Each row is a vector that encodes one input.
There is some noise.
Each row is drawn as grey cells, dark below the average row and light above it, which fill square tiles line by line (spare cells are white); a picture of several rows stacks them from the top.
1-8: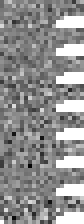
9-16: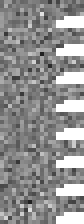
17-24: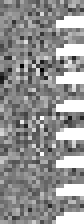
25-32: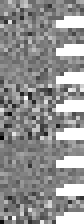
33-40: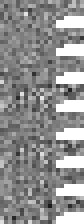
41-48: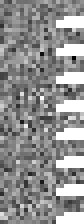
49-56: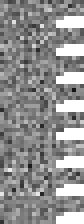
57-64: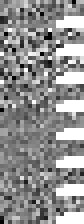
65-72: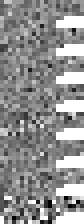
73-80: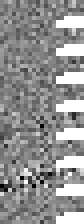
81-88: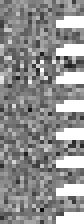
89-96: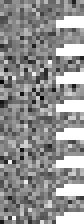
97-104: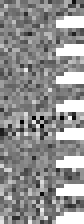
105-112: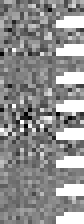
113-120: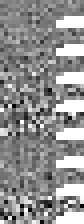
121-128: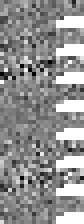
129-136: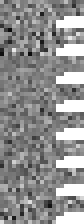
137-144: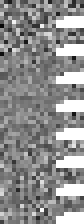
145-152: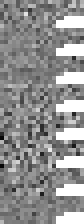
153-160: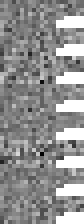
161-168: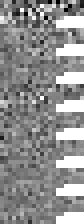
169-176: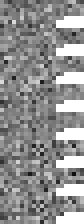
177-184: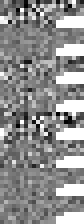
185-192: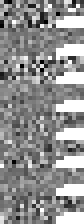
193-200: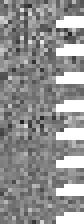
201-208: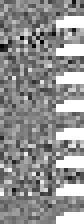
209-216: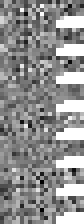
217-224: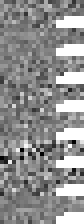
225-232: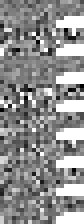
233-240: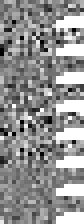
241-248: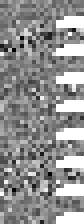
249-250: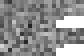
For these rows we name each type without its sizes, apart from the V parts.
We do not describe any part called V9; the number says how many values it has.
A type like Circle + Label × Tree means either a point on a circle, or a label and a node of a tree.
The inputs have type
Bool × (Circle + V9) + Label.
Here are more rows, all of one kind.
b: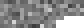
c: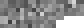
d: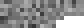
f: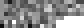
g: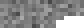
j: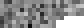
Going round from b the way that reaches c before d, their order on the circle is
b, f, j, c, d, g.
